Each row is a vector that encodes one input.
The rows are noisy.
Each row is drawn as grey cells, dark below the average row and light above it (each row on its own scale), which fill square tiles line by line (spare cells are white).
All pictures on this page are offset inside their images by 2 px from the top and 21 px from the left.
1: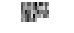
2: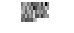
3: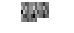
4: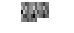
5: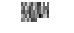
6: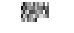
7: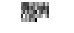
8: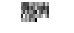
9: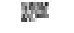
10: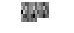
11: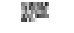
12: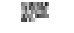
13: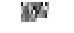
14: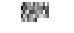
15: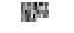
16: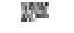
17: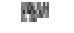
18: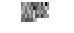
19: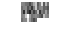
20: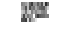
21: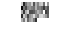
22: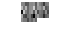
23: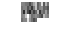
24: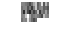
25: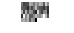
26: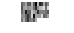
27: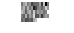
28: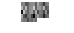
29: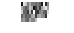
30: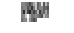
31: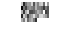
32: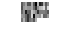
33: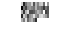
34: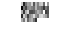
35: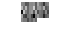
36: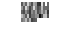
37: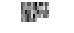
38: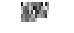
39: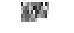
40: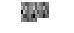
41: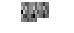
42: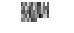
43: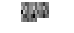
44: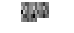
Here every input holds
a point on a 9-point line.
